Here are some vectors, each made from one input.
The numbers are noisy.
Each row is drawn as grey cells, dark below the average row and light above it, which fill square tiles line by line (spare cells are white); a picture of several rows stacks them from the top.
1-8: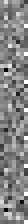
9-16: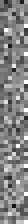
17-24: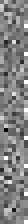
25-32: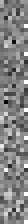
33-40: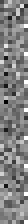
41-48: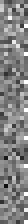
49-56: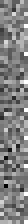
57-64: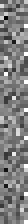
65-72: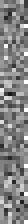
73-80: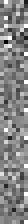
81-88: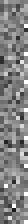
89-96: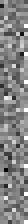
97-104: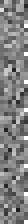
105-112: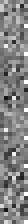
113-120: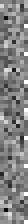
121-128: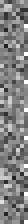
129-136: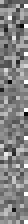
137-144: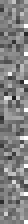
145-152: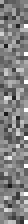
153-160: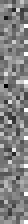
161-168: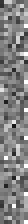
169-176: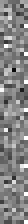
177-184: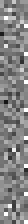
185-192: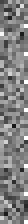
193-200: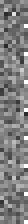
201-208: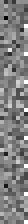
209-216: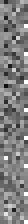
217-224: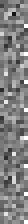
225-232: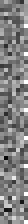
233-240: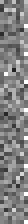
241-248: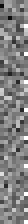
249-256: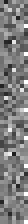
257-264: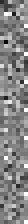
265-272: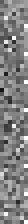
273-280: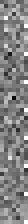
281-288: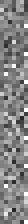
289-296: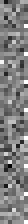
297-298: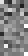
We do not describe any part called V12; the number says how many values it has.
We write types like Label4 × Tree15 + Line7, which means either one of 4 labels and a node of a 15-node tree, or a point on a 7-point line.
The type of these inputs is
Bool × Bool × Bool × Bool × (Line5 + V12).
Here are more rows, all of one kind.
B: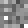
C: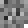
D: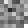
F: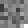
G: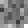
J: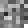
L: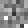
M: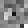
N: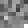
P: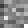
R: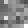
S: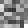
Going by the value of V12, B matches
D, L, M and S.
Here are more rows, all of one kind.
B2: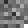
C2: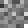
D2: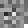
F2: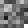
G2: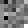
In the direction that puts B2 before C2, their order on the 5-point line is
D2, G2, B2, F2, C2.
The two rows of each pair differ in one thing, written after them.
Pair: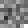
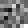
the value of V12
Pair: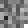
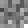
one of the four true/false values
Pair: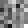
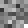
one of the four true/false values
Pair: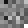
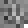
one of the four true/false values
